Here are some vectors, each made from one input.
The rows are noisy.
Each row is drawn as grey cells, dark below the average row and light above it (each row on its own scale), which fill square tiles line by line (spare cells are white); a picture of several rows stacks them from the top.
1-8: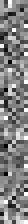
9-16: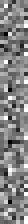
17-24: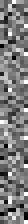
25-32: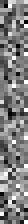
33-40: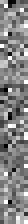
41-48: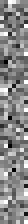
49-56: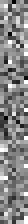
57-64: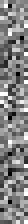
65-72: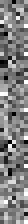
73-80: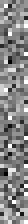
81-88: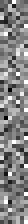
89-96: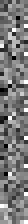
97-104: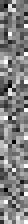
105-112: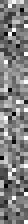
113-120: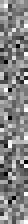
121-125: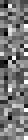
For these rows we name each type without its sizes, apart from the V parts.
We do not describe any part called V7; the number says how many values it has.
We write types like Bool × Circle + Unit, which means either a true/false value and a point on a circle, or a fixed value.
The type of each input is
Bool × (Tree + V7).
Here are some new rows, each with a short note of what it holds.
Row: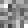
a true/false value and a value of V7
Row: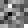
a node of a tree and a true/false value
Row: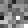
a true/false value and a value of V7
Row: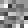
a node of a tree and a true/false value
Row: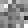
a node of a tree and a true/false value
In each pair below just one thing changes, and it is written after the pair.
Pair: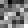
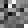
the true/false value
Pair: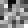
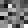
the true/false value
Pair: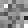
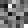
the true/false value
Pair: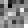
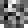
the true/false value
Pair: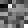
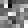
the true/false value
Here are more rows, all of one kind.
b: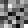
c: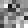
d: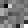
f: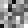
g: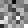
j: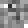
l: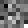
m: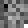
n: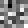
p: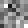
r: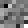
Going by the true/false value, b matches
d, l, m and r.
